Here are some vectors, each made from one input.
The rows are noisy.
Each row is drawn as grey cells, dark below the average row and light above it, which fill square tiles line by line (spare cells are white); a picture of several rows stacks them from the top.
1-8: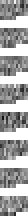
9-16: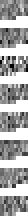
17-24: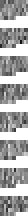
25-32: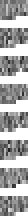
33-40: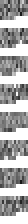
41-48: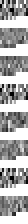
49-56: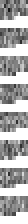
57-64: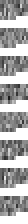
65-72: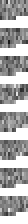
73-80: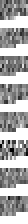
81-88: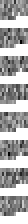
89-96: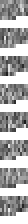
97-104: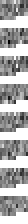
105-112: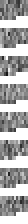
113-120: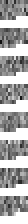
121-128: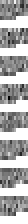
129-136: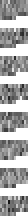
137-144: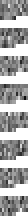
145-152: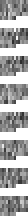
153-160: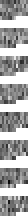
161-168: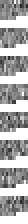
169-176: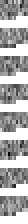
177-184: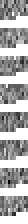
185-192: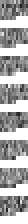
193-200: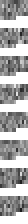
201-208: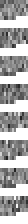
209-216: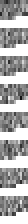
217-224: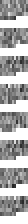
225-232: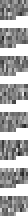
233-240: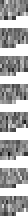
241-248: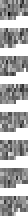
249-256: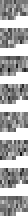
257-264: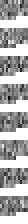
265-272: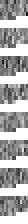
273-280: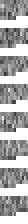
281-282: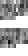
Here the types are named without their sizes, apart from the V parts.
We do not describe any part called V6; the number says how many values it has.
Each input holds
a list of items, each a true/false value and a value of V6.
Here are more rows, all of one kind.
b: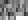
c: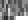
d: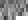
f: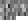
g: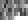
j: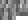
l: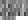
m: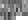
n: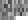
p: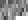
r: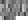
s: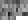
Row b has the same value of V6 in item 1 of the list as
d and p.
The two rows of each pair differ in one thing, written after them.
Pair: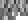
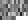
the true/false value in item 1 of the list
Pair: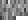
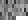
the value of V6 in item 1 of the list
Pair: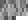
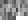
the true/false value in item 1 of the list
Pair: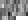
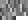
the true/false value in item 1 of the list
